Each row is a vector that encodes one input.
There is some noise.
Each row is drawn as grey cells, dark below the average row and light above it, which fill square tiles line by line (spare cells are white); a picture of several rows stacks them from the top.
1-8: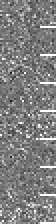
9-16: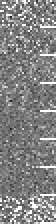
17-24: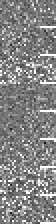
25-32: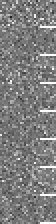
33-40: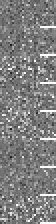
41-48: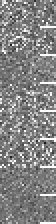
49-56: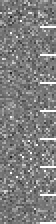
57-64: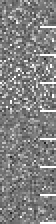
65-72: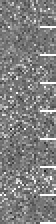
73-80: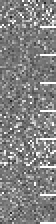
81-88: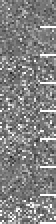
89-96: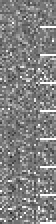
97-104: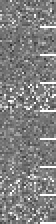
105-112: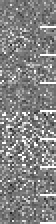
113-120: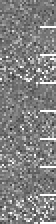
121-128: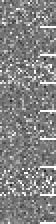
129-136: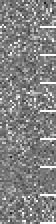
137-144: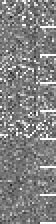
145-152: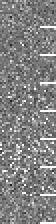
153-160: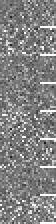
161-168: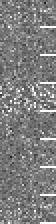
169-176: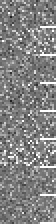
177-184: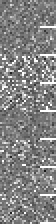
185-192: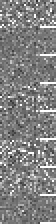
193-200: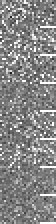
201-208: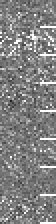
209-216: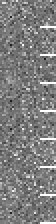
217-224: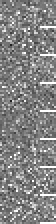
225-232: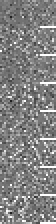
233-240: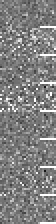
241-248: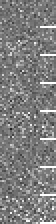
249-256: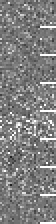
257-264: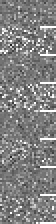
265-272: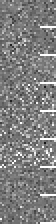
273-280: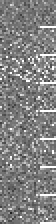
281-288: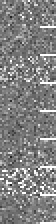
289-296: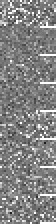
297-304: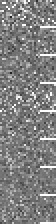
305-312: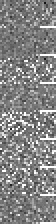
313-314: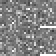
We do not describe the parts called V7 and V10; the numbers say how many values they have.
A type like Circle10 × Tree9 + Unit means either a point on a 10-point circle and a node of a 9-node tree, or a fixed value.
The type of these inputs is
(Circle6 + V10) × Label4 + (Circle8 + Unit) × V7.
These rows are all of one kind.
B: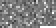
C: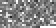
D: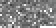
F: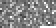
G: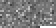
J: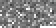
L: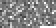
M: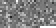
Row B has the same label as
C and M.
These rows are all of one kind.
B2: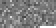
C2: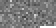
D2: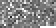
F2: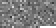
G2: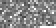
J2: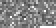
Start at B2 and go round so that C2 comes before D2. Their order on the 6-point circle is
B2, G2, C2, D2, J2, F2.
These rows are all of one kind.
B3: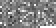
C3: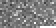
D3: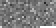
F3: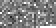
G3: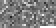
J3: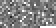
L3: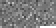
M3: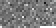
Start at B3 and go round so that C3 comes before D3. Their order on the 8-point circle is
B3, J3, C3, G3, F3, D3, M3, L3.
